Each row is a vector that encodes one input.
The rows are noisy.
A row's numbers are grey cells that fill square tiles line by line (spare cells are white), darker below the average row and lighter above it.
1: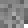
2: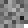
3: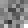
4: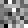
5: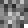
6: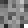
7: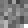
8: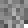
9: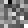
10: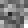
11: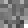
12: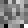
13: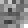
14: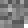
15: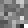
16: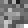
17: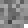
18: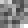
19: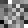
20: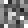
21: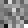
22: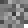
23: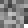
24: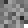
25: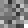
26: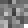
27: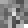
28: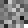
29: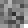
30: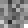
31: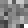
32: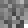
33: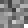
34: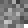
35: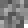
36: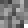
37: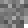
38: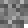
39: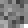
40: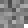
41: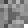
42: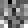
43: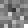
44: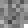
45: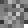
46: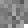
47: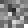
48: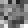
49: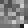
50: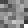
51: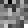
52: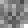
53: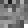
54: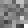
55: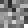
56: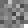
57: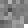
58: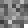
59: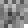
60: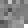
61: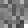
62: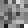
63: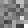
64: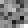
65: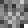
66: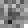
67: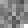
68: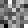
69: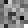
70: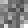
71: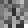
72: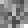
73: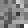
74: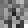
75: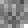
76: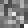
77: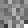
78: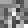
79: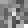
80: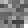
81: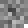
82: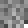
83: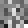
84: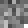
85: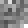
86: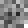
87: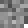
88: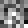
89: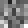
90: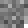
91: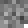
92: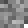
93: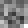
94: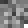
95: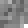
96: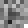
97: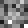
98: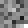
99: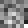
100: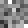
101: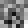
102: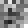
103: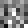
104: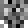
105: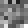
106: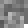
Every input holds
three true/false values.
